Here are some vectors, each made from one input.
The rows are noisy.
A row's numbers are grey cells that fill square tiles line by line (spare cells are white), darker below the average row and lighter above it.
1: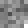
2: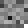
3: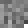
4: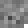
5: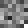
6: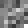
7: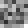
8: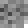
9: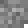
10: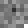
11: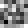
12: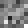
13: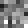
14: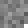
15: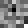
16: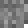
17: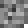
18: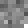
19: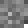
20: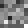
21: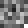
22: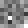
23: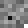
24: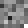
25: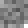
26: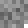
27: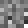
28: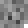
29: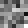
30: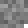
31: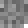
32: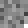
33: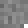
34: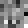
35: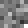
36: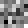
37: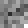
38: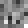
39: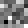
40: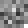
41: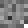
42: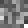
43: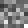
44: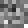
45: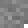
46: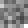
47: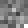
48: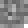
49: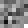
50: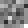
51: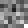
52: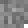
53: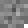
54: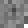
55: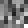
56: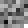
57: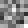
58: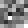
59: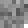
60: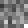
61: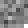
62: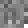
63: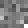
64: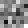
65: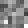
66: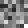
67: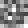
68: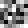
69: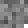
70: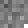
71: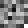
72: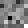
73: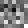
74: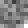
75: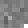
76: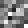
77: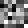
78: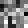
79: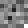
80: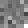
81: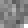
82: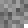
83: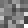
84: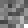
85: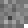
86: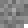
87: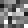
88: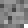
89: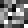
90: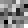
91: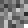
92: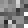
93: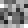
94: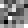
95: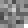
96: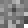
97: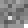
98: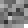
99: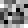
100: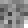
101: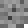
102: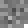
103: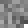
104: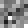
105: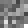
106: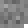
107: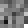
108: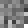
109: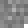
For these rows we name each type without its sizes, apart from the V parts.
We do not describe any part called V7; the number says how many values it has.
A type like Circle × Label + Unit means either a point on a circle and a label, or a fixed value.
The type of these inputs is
(Line + V7) × Tree.
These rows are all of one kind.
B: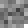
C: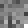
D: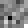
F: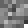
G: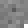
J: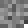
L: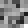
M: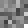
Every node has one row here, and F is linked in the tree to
B, C and D.
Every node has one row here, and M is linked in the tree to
G.
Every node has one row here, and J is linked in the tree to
C and L.
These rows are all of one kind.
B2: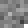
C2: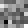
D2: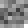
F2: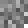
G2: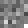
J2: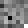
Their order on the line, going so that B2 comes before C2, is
D2, B2, C2, G2, F2, J2.
